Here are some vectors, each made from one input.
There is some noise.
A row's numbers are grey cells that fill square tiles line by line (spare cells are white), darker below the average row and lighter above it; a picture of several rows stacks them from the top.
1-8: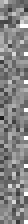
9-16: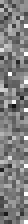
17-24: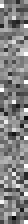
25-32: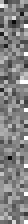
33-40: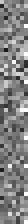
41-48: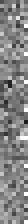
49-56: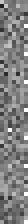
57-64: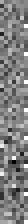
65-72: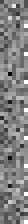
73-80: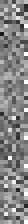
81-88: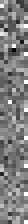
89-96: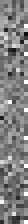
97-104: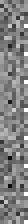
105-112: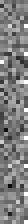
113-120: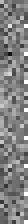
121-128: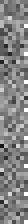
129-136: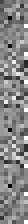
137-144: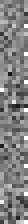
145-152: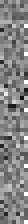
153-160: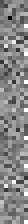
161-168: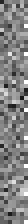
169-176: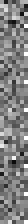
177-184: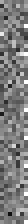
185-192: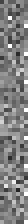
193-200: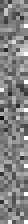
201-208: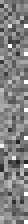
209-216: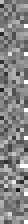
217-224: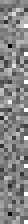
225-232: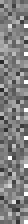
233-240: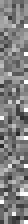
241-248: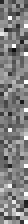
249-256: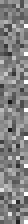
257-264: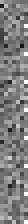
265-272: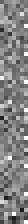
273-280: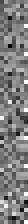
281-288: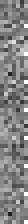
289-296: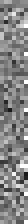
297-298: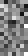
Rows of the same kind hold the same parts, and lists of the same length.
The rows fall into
3 kinds.
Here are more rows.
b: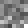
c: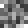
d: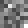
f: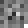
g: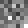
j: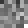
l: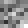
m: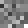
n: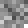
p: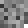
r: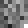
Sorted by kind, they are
b, d, f, g, j, n, r
c, l
m, p

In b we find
one of 8 labels and three true/false values.
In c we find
a point on an 8-point circle.
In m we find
one of 8 labels.
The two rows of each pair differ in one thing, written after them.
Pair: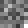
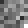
the label
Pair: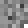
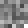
one of the three true/false values
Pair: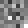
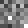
the label
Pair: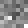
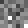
one of the three true/false values
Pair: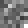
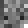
the label
